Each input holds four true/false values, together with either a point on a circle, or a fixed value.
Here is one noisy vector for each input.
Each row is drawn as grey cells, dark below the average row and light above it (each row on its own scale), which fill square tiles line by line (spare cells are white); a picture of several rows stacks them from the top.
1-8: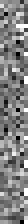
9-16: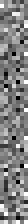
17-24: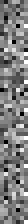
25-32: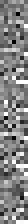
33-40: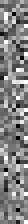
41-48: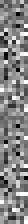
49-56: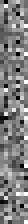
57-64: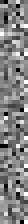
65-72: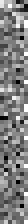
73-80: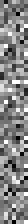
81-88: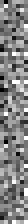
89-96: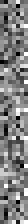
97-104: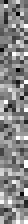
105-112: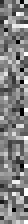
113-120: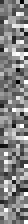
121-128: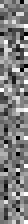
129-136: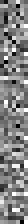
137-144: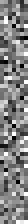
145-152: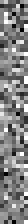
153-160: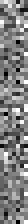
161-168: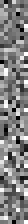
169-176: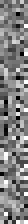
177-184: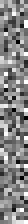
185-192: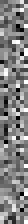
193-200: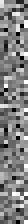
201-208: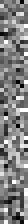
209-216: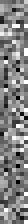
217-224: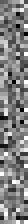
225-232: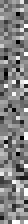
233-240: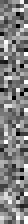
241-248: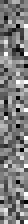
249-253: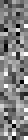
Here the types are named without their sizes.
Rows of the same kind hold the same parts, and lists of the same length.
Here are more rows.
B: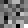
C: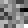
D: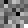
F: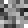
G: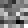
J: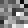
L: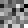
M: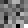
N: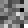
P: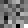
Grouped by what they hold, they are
B, D, M, P
C, F, G, J, L, N

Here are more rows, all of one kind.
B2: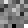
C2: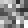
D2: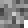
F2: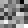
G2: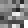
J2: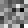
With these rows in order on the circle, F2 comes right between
B2 and J2.
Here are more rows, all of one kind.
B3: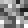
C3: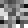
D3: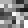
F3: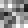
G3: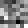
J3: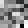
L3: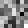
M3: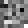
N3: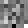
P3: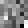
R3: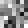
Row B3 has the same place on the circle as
F3, L3 and R3.
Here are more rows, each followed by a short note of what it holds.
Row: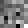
four true/false values
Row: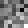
a point on a circle and four true/false values
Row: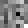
four true/false values
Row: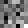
four true/false values
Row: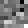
a point on a circle and four true/false values
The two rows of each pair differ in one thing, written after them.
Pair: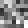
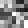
one of the four true/false values
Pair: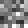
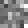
one of the four true/false values
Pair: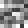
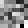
one of the four true/false values
